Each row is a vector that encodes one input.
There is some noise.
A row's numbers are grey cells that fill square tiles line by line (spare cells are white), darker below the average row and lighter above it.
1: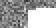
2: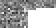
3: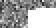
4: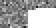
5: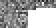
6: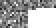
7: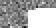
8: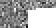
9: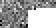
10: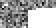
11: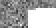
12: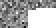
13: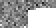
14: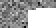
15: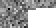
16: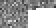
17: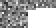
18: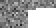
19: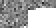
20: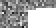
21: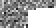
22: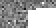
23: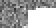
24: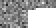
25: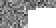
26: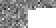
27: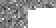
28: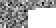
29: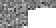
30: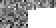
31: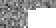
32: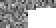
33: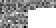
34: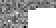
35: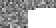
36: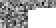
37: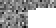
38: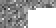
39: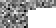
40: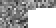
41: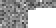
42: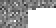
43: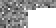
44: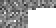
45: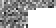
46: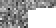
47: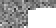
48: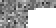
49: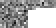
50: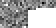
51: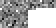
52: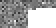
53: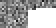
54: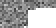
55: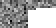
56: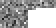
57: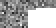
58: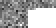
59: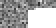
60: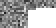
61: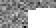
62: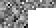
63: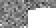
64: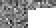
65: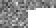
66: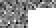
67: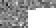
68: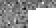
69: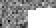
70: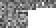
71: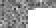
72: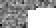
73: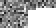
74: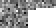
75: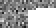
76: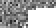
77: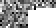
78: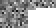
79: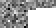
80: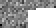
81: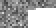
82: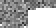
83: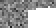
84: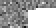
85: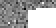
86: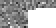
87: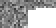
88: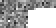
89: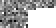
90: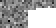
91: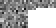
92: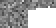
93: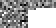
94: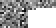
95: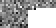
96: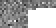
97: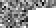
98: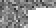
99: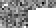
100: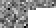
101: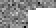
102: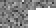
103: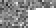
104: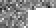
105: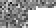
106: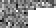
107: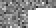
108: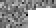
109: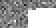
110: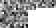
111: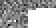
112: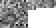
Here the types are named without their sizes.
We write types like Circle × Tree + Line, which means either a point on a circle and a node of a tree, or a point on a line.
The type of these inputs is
(Bool × Bool × Bool + Circle) × Circle.
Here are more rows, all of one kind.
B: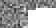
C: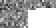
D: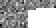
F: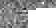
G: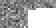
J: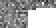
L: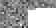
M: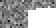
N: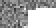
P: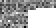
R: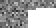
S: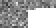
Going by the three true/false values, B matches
D, N, R and S.
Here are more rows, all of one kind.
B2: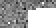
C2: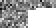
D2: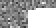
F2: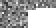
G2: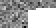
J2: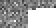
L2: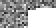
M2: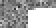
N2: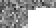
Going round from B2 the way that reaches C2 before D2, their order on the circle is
B2, J2, F2, C2, N2, L2, M2, G2, D2.
